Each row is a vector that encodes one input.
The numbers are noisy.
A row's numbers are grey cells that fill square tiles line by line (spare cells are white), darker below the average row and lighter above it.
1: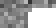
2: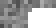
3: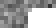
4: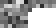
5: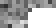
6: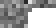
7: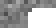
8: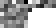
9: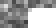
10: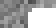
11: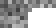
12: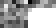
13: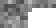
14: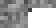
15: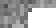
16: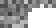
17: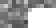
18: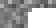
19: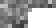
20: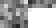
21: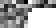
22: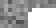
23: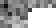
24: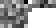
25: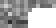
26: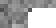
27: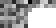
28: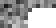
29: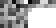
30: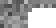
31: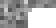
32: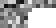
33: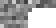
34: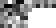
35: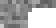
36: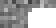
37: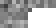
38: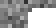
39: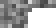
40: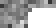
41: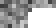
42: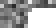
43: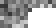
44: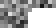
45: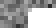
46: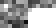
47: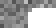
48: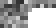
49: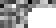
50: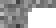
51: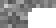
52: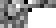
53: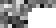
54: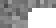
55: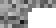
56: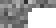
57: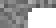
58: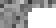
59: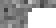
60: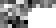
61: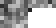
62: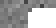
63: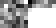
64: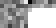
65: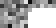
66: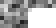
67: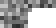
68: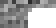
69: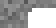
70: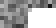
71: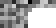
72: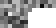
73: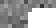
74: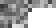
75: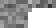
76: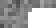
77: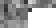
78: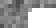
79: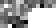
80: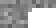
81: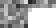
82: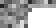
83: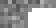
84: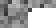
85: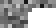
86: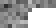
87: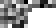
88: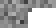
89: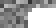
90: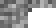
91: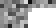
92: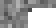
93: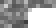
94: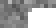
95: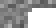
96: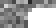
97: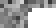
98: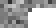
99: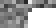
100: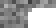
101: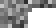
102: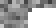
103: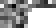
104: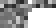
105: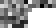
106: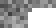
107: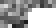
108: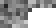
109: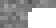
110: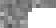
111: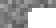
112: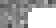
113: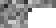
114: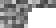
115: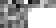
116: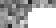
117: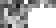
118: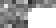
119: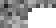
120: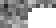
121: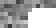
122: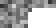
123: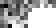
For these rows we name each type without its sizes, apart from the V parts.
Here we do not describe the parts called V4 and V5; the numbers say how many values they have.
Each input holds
either a point on a circle, or four true/false values, or a value of V4 and a value of V5.
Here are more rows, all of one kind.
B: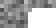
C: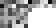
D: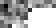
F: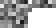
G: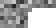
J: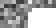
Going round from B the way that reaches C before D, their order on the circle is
B, C, J, G, F, D.
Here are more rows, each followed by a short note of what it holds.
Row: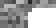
four true/false values
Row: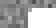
a value of V4 and a value of V5
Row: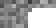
four true/false values
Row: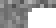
four true/false values
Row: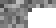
four true/false values
